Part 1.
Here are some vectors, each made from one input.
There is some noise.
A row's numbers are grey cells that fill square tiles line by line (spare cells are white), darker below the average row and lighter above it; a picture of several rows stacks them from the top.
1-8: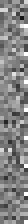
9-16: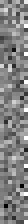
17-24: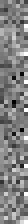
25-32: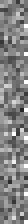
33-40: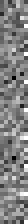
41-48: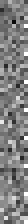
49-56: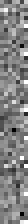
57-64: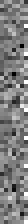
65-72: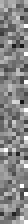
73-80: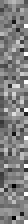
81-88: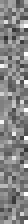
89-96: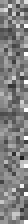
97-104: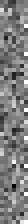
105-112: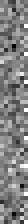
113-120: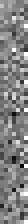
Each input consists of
a point on a 6-point line, a node of a 12-node tree and three true/false values.
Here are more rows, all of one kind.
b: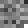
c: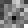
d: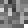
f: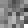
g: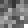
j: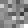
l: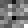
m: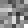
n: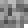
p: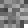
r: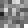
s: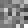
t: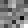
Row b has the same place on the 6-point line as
f, j, m and s.
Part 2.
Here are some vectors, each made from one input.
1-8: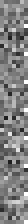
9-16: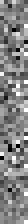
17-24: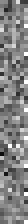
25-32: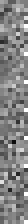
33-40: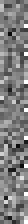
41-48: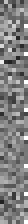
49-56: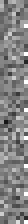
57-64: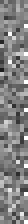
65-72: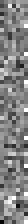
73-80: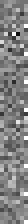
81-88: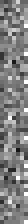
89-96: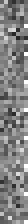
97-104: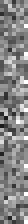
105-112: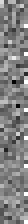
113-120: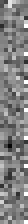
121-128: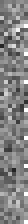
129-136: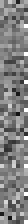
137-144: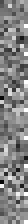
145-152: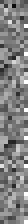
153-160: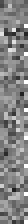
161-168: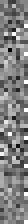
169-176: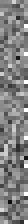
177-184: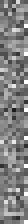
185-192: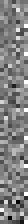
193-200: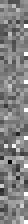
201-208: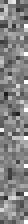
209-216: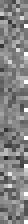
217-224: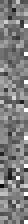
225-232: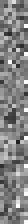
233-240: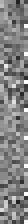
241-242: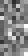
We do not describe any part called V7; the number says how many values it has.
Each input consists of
a point on a 13-point circle, a true/false value and a value of V7.
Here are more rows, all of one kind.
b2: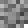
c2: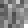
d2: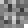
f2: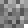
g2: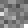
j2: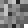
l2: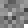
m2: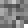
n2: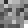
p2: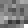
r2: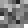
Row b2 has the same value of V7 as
f2, j2 and r2.
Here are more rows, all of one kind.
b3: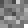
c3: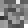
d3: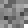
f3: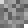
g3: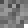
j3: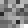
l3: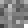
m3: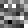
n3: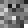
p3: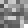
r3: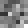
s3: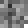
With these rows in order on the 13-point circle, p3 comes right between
f3 and l3.
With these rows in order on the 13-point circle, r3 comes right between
c3 and j3.
